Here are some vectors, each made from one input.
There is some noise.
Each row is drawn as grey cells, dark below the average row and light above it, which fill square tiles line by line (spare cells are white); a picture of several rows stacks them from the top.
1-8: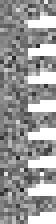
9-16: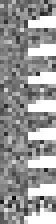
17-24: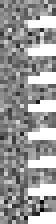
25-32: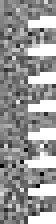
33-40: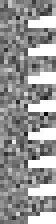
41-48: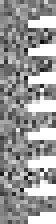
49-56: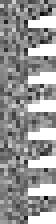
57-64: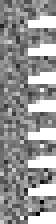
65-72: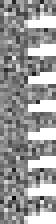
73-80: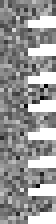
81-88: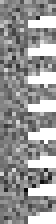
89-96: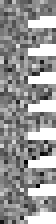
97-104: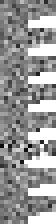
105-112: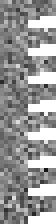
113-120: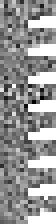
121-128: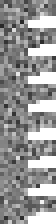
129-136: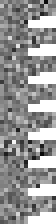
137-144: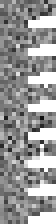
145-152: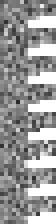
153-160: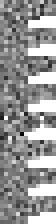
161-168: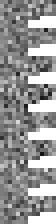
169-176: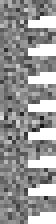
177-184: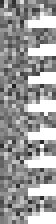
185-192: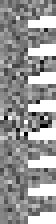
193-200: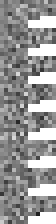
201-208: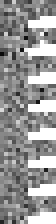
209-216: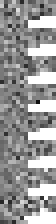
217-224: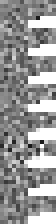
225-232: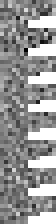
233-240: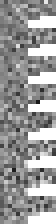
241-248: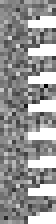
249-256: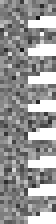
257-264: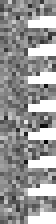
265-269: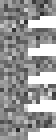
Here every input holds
three true/false values.
